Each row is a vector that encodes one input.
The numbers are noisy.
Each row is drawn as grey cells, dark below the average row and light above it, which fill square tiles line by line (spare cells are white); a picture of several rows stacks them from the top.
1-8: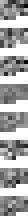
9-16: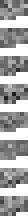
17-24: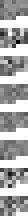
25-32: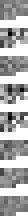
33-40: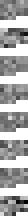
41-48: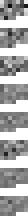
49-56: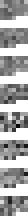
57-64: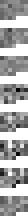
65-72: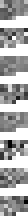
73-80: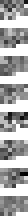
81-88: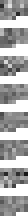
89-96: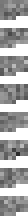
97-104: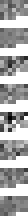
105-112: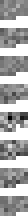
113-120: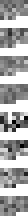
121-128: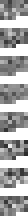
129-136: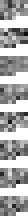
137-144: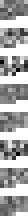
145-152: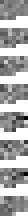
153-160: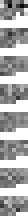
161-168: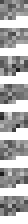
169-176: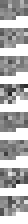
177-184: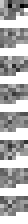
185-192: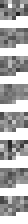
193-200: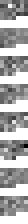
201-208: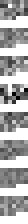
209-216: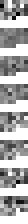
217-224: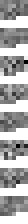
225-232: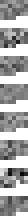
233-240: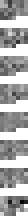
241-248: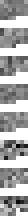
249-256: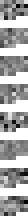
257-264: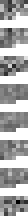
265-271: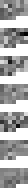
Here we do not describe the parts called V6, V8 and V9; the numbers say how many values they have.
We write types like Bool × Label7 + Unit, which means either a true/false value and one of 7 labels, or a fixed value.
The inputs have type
(Bool × Line4 + V8) × (Tree7 + V6) + V9.
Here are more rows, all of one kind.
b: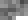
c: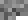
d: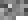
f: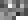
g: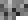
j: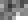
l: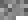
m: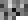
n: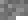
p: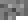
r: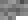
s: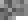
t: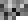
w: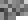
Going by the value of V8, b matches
g, j, m and p.
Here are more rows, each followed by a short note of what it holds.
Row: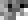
a value of V9
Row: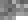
a value of V6 and a value of V8
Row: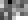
a value of V6 and a value of V8
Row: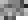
a value of V9
